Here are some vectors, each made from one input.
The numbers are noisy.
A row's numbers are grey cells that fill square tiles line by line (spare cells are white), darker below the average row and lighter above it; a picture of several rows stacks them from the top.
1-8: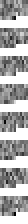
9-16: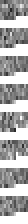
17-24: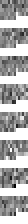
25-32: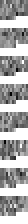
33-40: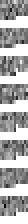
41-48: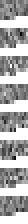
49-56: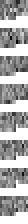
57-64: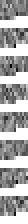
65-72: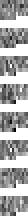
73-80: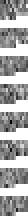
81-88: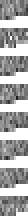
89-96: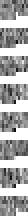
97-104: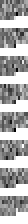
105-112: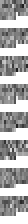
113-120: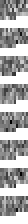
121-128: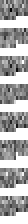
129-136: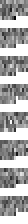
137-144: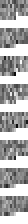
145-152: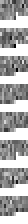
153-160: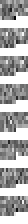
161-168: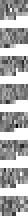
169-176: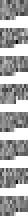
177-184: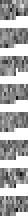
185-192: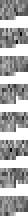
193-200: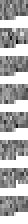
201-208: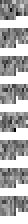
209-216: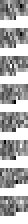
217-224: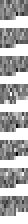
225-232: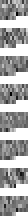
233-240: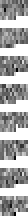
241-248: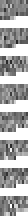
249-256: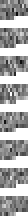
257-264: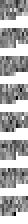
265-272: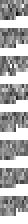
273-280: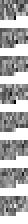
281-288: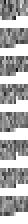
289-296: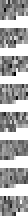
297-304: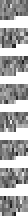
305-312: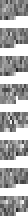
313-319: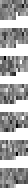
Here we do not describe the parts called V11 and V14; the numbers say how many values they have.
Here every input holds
a true/false value, together with either a point on an 8-point circle and a value of V11, or a value of V14.
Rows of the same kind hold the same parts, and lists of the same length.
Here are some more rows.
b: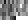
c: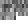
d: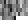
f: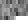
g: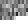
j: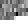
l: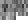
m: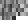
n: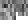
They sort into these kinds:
b, d, g, j, m
c, f, l, n

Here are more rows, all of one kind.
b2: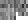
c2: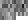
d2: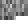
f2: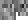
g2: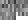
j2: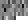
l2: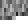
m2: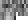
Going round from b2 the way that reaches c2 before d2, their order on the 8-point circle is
b2, f2, c2, m2, j2, l2, d2, g2.
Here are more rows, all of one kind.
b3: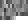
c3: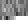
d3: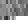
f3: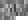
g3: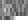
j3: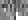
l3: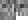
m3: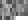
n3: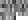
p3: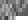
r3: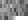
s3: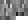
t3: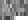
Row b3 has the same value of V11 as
d3 and m3.
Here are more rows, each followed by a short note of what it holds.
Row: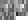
a true/false value and a value of V14
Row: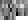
a true/false value and a value of V14
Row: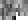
a true/false value and a value of V14
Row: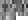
a point on an 8-point circle, a true/false value and a value of V11
